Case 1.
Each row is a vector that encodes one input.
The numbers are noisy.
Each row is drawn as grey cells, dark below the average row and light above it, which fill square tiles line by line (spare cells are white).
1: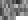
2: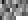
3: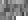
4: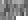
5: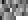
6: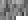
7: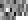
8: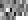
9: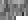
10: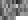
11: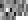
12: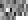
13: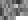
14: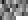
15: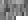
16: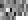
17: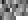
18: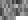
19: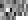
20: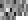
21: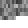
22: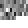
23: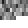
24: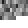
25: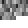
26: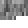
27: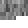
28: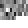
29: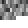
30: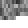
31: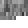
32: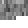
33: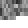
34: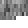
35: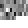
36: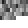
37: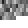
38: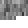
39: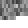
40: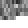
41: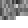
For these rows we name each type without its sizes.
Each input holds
a point on a line.
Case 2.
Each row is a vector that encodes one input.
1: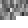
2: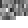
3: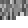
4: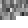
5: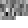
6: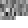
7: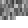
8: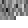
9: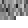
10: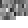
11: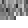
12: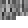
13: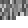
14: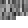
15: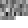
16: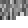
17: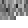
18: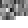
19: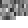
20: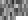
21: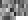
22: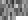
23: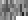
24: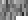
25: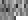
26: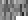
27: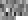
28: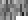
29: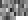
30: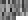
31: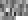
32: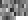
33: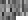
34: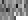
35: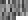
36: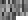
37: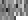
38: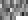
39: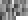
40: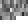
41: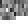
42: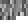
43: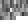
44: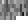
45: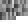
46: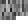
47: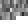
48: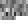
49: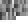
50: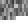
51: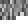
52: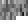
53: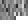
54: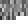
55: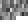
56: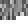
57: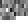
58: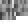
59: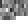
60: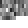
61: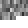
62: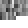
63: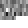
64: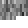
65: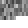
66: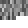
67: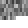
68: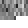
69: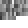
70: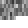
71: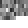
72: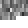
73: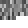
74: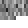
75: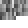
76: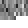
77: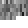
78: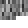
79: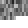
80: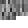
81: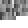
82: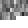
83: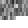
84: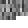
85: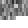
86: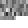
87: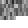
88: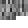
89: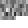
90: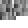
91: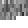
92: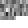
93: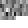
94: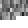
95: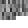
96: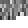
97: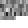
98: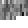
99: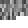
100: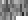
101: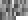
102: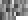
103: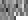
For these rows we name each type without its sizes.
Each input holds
a point on a circle.
